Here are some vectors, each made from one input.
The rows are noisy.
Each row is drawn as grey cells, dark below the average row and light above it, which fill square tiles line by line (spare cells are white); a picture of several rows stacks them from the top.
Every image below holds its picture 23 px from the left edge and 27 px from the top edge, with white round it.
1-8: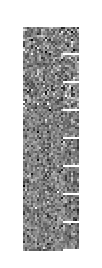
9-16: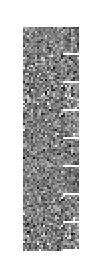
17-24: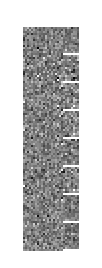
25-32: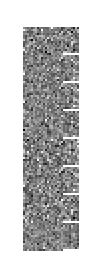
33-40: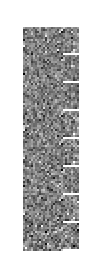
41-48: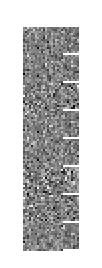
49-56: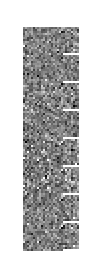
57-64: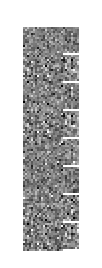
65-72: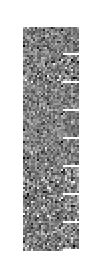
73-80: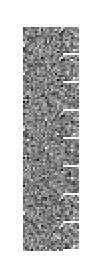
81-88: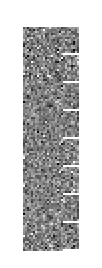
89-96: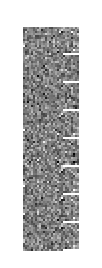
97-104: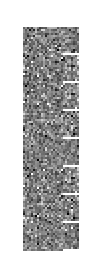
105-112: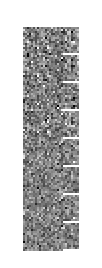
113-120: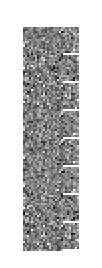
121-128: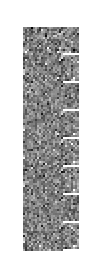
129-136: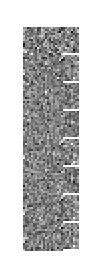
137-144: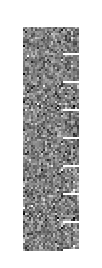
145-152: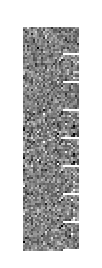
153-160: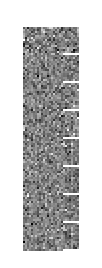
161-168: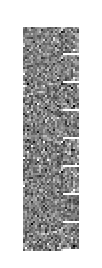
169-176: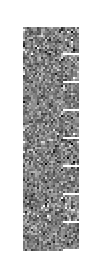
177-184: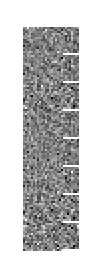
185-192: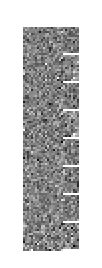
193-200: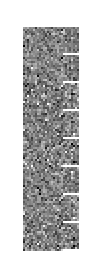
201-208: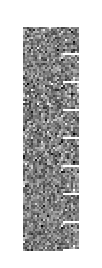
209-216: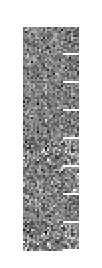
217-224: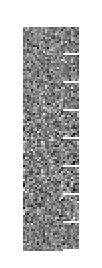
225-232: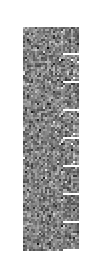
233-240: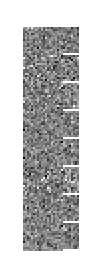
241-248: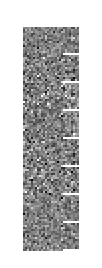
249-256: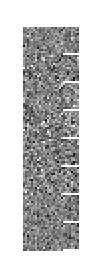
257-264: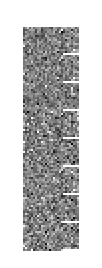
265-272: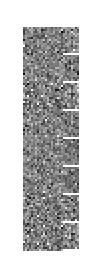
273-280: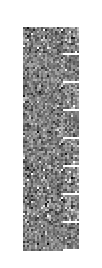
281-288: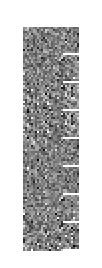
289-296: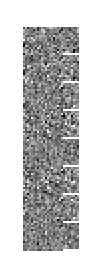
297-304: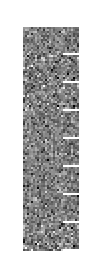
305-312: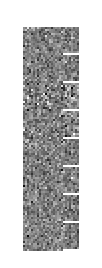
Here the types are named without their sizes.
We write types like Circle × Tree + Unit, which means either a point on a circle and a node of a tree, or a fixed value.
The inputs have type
(Bool × Bool × Bool + Tree × Tree) × (Line × Line + Unit).
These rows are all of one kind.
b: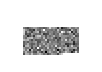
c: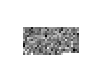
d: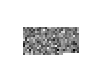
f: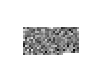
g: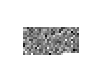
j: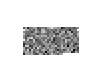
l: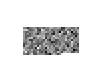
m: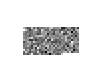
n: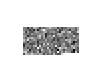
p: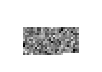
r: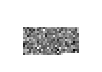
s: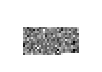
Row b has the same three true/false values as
n, r and s.
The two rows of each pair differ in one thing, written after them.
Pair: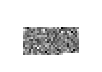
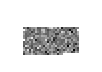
one of the three true/false values
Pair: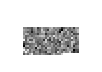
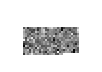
one of the three true/false values
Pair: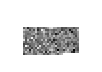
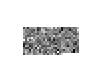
the place on one of the two lines
